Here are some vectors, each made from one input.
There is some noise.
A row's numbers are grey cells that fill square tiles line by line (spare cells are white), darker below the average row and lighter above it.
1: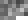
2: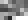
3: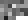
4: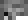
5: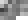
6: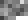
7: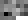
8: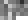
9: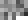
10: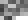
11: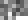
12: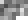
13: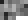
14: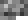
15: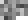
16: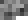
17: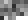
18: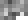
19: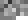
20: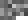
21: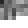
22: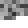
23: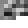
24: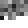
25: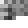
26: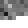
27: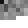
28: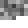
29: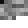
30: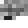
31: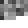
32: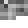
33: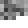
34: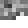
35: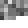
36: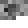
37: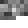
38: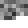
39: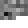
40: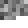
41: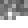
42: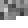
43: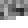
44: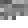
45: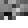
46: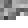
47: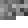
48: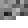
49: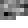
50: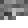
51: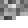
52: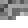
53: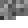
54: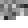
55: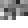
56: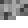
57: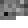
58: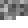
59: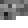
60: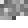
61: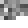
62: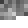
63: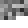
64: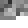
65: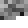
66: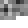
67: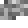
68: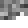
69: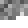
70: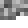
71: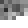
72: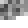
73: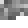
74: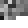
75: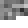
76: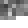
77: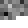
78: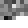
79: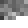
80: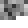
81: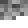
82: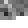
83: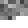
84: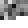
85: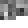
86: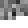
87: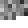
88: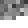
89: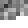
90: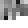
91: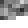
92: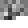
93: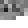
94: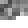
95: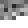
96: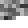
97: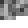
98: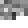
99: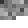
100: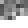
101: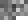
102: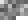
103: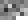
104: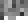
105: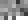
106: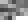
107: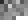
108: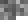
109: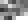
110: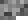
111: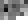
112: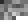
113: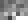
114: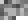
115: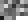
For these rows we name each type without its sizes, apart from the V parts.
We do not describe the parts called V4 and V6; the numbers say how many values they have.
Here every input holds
a value of V4 and a value of V6, together with either a point on a line, or three true/false values.
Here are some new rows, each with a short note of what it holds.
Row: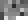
a point on a line, a value of V4 and a value of V6
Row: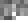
a point on a line, a value of V4 and a value of V6
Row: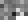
three true/false values, a value of V4 and a value of V6
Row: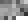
three true/false values, a value of V4 and a value of V6
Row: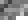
a point on a line, a value of V4 and a value of V6
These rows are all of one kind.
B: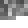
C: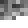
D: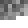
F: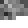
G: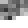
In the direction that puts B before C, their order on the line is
F, D, B, G, C.
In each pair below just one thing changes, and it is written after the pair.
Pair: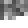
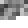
the value of V6
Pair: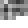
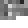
the value of V4
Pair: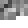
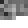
the value of V6
